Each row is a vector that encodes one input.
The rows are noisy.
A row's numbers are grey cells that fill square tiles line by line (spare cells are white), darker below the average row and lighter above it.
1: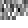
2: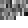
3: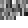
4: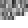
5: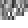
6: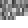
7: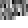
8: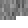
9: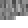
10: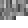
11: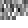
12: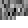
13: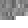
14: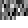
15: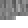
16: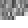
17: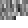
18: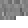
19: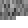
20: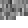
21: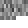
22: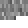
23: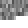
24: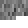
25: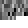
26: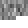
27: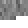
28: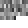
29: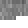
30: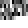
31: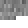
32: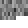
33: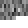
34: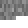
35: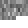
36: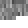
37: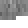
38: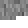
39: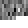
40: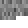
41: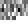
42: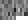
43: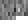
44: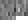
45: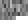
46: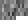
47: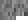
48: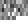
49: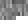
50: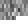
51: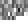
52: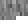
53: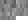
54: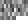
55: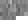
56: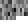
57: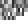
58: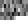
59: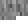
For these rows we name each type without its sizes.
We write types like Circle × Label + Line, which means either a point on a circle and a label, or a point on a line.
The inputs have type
Bool × Label.
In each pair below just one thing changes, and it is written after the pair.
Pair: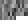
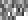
the label
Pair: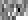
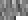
the label
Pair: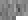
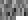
the label
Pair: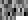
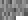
the label
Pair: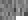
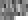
the label
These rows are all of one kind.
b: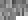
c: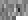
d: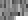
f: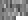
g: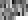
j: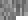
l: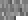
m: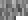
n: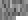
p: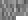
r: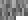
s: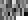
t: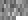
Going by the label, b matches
g and j.
